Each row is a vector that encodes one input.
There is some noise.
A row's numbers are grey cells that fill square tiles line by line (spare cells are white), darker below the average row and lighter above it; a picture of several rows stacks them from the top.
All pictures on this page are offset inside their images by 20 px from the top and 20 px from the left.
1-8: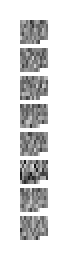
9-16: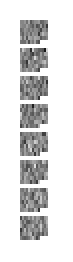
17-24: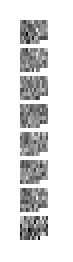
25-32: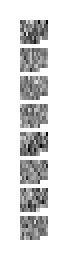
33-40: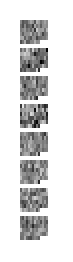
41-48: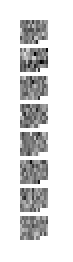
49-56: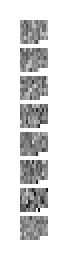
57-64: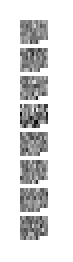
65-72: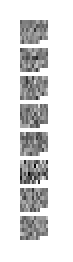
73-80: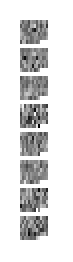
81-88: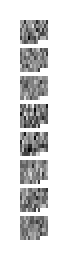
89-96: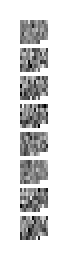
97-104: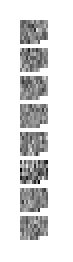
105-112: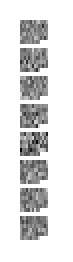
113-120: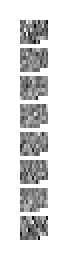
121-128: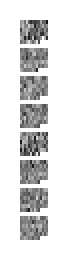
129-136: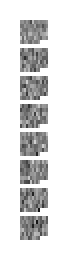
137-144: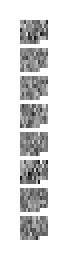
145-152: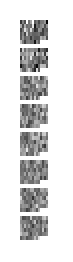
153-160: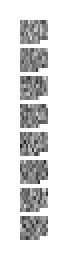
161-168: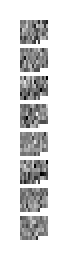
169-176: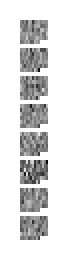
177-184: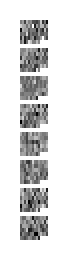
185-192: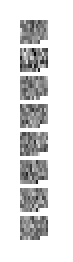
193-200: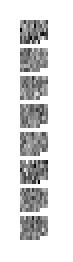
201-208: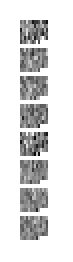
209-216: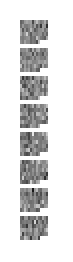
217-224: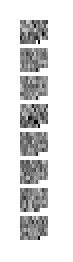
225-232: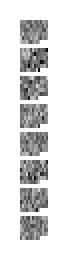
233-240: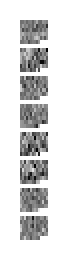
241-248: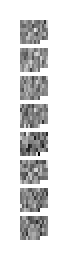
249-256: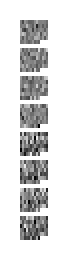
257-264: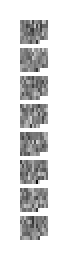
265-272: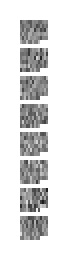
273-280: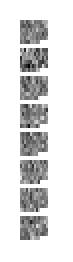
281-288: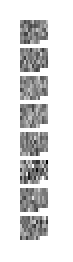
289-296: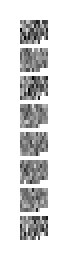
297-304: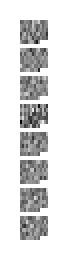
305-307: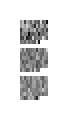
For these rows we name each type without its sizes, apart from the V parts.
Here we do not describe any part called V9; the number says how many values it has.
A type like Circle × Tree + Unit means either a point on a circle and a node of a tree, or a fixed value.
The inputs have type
((Bool × Bool × Bool × Bool + Unit) × Label + V9) × Line × Tree.
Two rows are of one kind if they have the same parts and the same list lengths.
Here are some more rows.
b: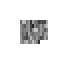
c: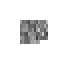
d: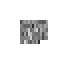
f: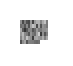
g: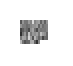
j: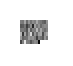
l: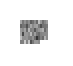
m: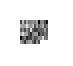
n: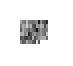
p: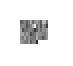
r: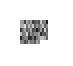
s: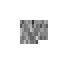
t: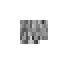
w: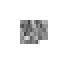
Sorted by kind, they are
b, c, w
d, f, g, j, l, p, s, t
m, n, r

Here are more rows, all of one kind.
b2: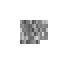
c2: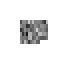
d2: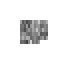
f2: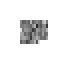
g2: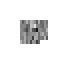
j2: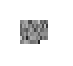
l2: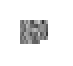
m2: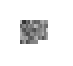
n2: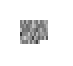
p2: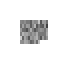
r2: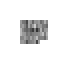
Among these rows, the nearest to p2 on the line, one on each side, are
m2 and n2.
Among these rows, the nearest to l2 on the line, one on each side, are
c2 and d2.
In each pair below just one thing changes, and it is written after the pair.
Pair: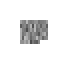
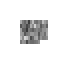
the node of the tree
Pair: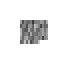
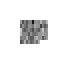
the place on the line
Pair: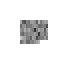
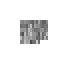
the node of the tree
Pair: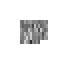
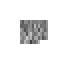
the label
